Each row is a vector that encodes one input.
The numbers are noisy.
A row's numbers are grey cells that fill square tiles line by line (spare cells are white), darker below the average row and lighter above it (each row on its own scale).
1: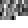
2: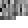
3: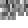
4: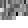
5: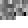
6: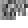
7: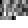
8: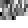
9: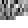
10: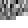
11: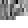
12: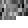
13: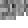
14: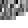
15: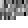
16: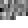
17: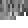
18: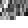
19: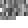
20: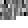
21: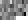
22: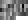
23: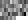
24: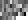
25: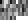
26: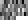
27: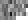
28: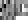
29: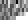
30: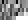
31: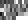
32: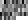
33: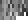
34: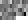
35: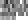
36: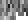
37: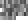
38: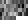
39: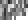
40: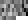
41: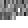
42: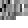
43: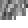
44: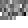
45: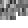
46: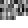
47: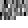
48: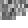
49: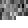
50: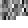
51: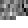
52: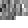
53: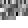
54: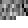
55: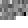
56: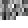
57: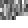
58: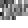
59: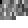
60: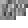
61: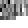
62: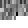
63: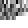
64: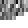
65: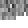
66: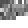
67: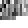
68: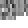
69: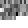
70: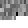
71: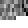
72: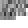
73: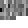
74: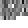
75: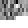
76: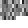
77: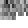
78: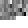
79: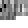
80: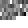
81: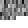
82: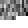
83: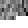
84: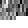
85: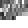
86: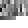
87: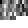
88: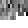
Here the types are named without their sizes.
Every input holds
a label, a point on a line and a true/false value.
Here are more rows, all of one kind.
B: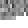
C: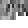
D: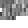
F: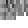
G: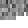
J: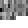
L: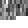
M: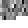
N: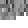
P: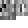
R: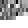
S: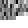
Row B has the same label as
C, F, G and N.
